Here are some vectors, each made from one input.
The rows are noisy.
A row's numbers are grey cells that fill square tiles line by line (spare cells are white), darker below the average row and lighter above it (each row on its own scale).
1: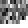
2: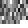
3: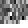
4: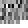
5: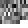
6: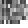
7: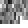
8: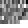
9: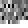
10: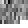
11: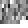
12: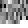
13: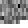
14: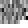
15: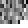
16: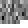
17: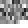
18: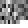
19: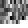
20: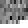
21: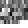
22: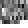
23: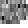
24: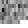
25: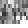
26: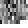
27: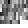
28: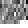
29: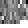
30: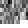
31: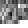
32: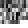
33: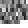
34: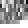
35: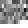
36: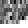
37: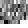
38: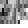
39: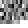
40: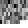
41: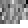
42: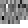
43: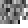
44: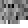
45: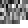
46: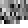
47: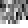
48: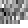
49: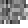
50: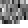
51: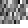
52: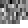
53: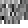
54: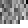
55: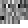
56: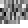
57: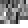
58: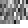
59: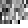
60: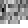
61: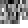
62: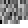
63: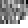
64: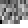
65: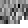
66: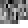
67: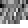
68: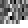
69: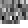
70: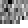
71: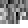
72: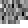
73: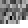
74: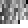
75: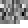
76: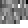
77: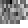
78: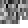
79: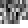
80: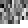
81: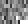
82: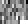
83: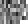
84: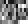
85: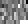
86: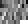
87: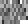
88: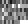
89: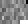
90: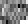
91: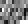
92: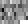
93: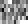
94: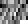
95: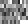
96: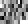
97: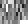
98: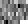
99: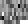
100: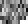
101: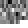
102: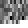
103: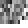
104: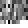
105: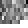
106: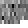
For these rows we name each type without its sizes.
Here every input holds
a list of points on a line.
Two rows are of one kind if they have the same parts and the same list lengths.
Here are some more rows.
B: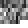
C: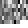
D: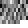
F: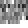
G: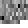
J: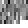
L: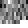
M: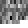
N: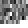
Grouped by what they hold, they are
B, C, D, L
F, G, J
M, N

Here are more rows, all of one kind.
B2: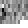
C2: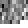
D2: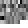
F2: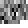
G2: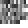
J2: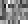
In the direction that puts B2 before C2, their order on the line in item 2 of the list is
G2, F2, B2, J2, C2, D2.
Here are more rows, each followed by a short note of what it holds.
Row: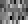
the empty list
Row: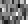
a list of one item
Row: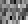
the empty list
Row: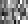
a list of one item
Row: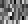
the empty list
